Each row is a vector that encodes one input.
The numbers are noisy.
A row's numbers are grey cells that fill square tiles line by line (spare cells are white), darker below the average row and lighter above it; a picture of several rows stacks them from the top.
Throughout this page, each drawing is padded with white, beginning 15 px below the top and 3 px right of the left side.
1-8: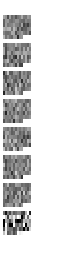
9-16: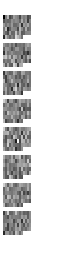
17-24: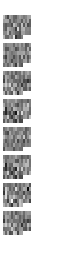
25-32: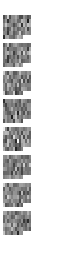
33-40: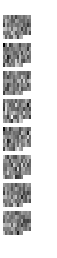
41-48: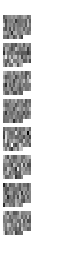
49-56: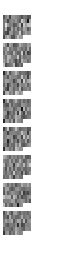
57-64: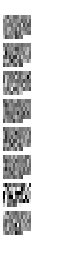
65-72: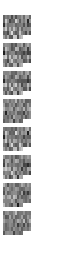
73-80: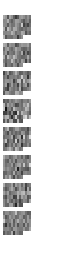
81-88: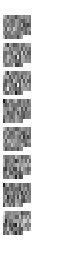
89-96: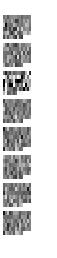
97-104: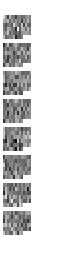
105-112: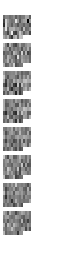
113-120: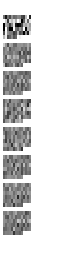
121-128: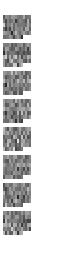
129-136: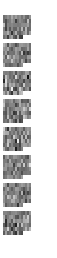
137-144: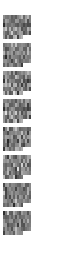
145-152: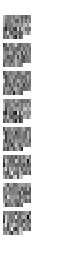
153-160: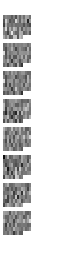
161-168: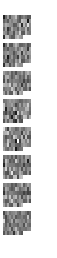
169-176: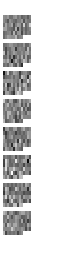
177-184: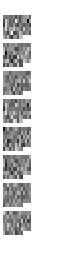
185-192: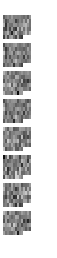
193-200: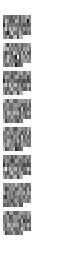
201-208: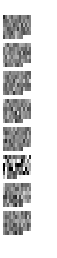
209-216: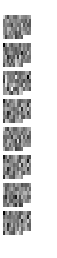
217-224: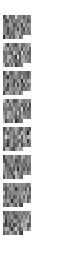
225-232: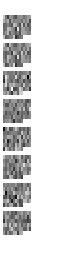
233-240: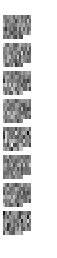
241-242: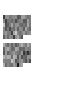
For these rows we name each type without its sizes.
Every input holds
a list of points on a line.
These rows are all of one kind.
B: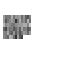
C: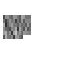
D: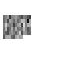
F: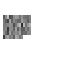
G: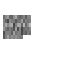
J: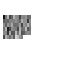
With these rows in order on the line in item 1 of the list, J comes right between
D and F.
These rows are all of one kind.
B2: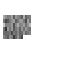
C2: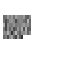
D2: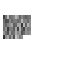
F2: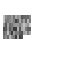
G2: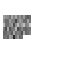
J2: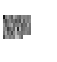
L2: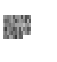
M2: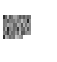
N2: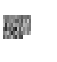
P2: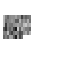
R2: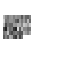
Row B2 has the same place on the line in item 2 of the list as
L2, P2 and R2.
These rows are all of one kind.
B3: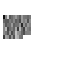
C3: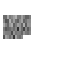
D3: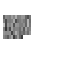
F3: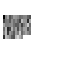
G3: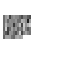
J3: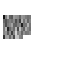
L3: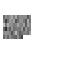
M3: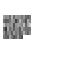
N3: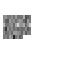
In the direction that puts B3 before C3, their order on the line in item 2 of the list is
F3, J3, B3, D3, L3, C3, N3, M3, G3.
